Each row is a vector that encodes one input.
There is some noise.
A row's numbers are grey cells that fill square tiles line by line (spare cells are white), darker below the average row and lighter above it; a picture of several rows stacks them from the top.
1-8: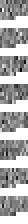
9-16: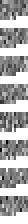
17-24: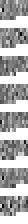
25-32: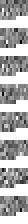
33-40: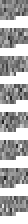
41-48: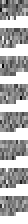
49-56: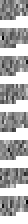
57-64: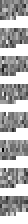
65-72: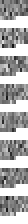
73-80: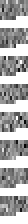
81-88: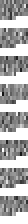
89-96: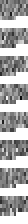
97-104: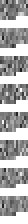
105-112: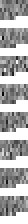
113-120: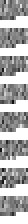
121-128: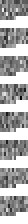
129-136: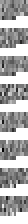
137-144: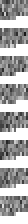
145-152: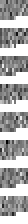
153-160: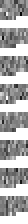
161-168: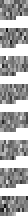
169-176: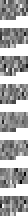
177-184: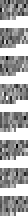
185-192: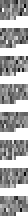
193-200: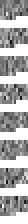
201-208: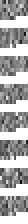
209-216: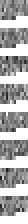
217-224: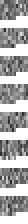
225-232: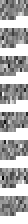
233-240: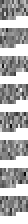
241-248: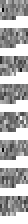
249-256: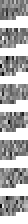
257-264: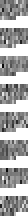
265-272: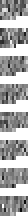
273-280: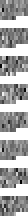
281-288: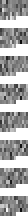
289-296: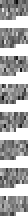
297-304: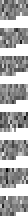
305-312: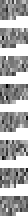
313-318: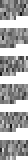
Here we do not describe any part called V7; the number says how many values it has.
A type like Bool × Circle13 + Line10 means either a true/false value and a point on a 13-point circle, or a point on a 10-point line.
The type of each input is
(Bool × Bool × Bool + V7) × (Circle13 + Unit).
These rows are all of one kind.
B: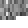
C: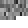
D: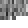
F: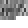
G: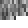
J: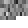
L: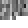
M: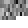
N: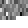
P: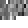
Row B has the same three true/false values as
F, L, N and P.
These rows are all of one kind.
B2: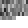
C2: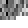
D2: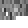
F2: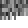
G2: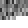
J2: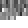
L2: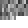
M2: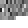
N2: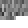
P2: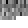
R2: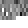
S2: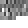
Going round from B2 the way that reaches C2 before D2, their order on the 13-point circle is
B2, C2, G2, L2, F2, J2, P2, R2, S2, D2, M2, N2.
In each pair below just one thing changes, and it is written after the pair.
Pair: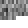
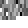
the place on the 13-point circle
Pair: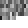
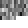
the place on the 13-point circle
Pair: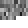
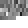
one of the three true/false values
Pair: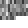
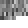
the place on the 13-point circle
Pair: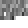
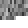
the place on the 13-point circle
